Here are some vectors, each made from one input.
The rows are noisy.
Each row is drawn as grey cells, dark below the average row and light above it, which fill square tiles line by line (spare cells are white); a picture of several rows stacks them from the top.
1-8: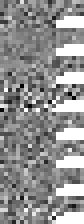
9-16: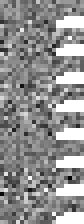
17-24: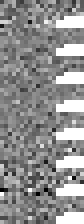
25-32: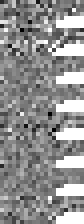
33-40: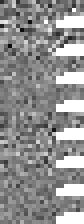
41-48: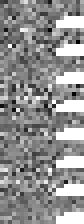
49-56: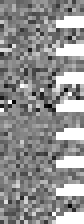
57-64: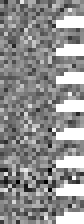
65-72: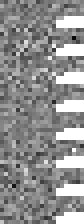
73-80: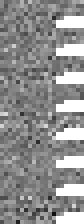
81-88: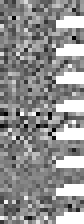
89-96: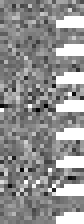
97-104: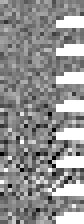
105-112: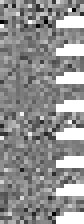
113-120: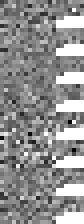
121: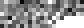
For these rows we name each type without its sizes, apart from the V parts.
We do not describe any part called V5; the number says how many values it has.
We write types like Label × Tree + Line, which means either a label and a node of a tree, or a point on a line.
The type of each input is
Line + (Tree + Unit) × V5.
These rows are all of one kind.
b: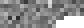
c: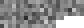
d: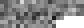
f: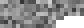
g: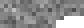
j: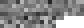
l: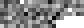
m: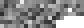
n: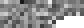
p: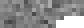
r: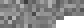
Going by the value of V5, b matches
c, n and r.
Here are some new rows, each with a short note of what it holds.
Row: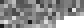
a value of V5
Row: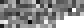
a value of V5
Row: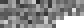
a value of V5
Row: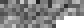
a value of V5
